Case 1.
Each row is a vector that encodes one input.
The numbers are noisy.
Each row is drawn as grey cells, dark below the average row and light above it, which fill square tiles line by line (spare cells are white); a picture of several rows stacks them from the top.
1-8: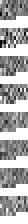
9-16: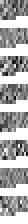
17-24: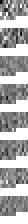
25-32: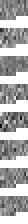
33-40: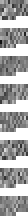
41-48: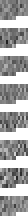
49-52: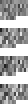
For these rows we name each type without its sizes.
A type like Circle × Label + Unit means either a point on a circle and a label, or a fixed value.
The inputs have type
Line.
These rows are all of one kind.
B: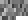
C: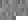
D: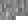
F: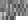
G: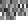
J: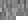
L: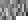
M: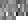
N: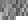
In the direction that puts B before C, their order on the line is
J, D, L, B, F, C, G, M, N.
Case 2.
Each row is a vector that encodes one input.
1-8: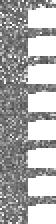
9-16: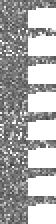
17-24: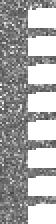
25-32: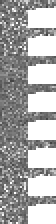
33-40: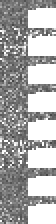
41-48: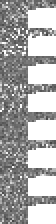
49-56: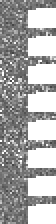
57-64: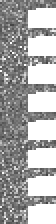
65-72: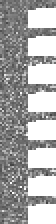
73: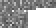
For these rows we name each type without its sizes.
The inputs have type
Circle.
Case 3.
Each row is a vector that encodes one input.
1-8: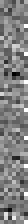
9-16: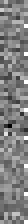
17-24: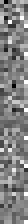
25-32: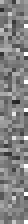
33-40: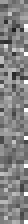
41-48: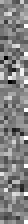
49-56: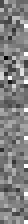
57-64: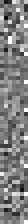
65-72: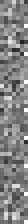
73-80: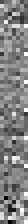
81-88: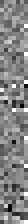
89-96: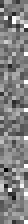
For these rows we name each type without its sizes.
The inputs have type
Bool × Bool × Bool + Unit.
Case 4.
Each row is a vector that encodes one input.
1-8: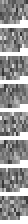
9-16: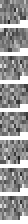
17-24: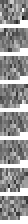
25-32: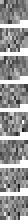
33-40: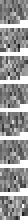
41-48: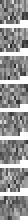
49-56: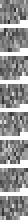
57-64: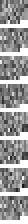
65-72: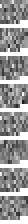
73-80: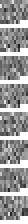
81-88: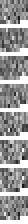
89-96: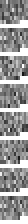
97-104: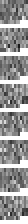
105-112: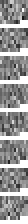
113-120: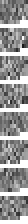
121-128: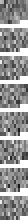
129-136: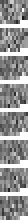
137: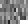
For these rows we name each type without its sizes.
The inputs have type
Line.
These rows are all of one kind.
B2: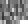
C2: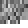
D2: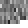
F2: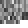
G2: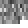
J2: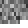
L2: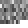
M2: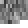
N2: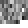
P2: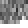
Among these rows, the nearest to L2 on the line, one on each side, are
D2 and F2.
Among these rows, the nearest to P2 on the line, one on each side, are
B2 and G2.
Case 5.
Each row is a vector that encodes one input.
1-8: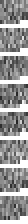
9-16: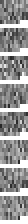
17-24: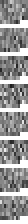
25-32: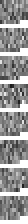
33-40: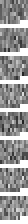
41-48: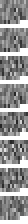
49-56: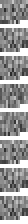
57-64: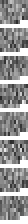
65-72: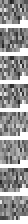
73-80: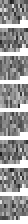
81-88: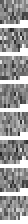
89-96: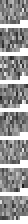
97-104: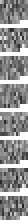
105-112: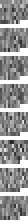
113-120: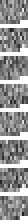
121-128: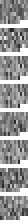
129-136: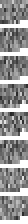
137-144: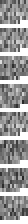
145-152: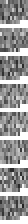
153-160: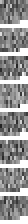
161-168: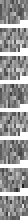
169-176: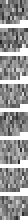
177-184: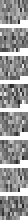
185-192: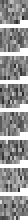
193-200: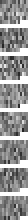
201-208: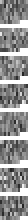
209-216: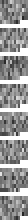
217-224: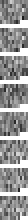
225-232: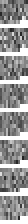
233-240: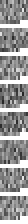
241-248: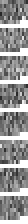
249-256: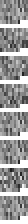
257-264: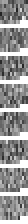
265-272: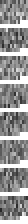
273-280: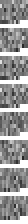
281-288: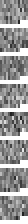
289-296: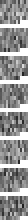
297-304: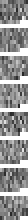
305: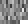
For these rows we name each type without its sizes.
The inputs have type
Line.
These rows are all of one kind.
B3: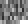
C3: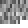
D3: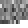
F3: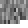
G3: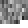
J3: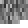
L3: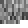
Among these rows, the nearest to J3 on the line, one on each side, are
B3 and F3.
